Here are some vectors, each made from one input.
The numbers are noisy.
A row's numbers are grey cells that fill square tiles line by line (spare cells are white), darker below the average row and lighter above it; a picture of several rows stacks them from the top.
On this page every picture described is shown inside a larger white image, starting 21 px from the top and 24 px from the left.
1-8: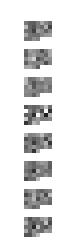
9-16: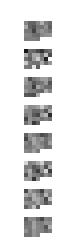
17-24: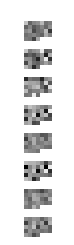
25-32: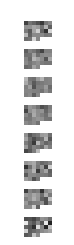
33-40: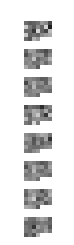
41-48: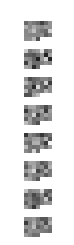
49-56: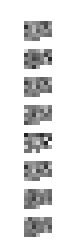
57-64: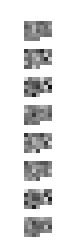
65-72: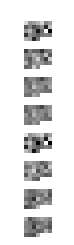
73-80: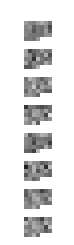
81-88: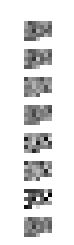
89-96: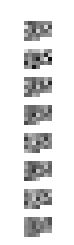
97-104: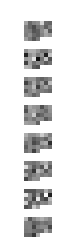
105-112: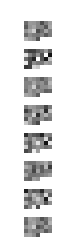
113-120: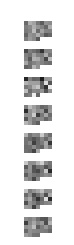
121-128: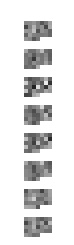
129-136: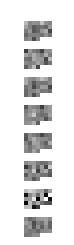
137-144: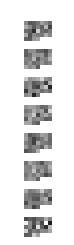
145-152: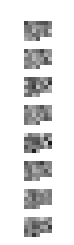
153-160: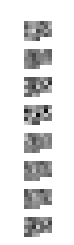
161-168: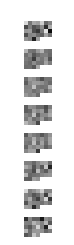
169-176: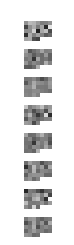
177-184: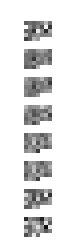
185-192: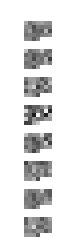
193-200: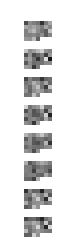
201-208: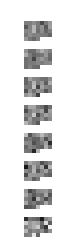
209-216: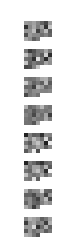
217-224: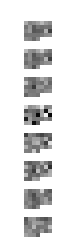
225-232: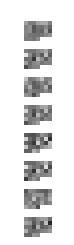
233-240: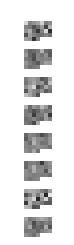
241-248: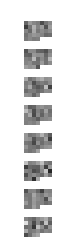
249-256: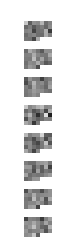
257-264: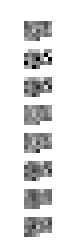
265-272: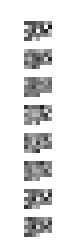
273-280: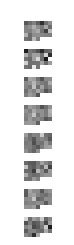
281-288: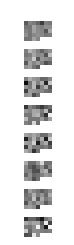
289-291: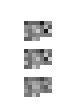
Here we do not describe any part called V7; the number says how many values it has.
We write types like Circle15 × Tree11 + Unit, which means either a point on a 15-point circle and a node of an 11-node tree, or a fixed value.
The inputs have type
Bool × (Circle14 + V7).
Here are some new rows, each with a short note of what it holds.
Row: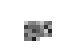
a true/false value and a value of V7
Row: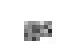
a point on a 14-point circle and a true/false value
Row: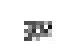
a point on a 14-point circle and a true/false value
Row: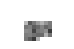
a true/false value and a value of V7
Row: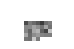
a true/false value and a value of V7
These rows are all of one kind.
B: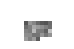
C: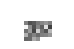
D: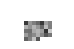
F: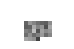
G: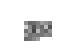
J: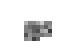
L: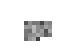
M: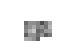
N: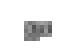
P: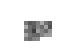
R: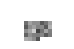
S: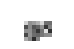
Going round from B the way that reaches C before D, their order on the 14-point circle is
B, S, N, R, M, C, G, D, L, J, F, P.
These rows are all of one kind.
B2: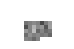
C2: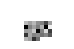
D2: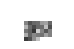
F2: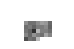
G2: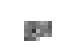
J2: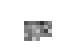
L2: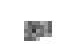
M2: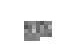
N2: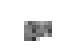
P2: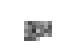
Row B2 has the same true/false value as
C2, J2 and M2.
